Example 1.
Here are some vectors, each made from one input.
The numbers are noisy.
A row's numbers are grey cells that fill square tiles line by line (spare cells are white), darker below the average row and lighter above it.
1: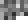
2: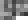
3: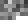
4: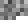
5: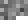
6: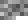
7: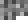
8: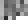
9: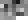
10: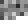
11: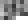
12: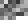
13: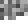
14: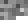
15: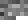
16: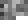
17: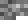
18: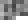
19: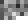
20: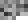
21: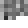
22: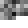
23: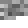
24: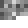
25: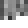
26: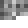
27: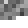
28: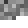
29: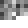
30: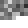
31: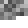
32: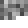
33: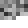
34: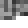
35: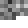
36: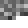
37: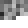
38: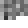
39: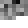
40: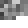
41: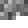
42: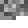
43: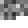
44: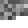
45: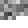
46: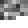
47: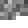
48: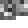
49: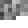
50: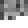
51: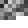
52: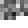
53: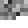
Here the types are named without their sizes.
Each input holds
four true/false values.
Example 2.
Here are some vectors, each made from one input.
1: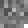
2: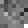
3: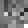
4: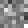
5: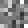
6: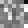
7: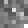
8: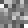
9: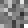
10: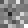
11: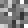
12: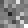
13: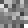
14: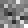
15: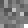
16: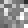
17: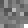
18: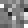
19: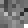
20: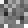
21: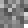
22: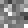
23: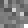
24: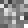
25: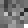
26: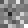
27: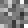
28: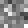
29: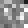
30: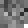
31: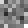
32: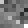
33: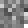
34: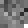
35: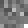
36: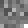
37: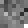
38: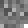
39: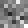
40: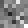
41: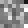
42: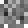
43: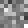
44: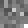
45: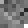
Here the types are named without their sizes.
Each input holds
a label.
